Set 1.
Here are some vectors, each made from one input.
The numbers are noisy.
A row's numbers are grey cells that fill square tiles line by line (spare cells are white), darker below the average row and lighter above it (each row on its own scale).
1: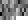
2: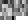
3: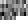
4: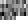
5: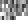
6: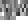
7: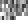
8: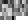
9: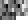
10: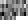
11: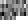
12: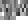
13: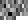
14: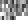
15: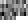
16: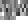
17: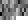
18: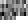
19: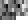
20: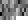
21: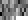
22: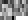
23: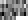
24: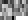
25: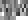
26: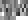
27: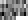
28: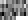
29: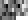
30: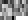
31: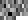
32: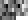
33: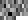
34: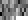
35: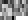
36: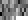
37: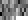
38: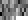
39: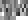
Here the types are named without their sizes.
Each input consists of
a point on a line.
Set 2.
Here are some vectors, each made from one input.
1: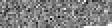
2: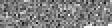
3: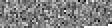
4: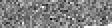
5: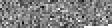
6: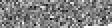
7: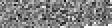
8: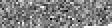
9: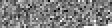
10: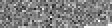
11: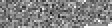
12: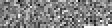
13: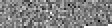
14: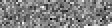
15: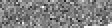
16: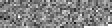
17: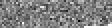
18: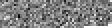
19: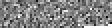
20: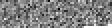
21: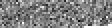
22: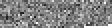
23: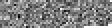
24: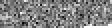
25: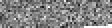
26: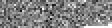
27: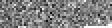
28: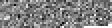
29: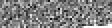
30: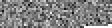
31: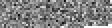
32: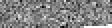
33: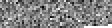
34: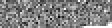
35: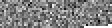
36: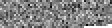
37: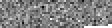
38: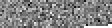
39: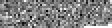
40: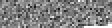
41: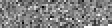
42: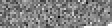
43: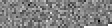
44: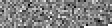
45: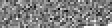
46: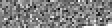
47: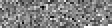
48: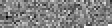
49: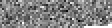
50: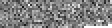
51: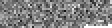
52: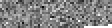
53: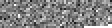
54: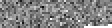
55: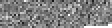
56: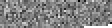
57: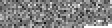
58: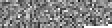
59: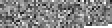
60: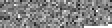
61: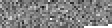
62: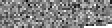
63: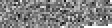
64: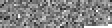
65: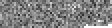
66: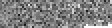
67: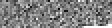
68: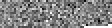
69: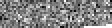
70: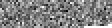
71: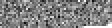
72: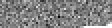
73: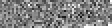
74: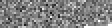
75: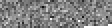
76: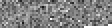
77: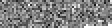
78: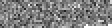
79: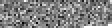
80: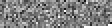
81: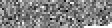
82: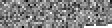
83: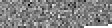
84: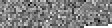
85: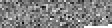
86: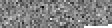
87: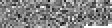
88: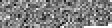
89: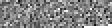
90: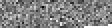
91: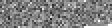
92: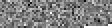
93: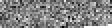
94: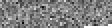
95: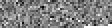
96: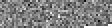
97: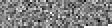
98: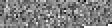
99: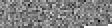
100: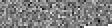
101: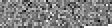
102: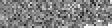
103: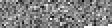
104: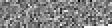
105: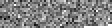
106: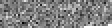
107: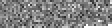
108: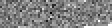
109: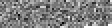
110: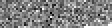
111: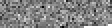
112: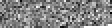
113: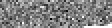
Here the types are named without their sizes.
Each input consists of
four true/false values.
